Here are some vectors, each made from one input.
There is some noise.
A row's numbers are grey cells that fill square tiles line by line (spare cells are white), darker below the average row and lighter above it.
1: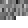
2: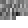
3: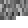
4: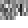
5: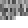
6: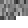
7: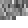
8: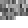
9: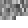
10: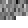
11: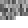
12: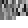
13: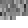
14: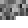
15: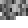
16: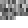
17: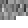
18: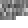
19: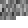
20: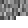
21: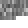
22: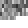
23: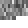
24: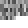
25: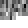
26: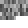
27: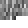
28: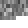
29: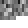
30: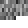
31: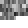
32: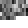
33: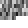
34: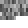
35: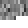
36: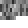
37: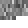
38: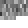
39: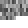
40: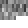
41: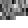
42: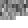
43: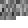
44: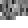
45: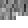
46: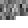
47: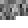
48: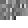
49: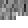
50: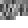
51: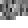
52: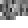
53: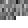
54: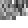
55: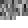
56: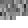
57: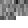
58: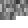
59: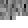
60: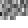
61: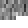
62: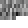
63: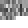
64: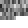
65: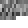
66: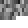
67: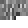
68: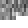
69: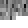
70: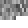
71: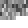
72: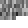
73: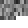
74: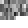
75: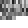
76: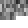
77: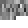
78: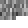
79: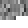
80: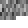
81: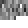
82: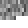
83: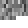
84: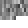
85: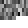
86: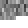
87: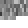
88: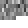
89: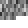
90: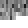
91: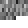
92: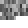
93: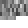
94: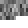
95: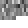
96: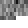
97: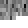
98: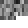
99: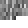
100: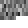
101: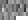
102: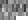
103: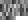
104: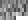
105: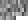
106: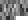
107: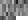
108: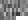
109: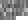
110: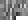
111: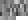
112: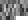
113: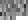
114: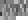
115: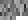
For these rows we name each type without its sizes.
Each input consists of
either a node of a tree, or four true/false values.
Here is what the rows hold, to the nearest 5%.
About 25% of them hold a node of a tree. The rest hold four true/false values.
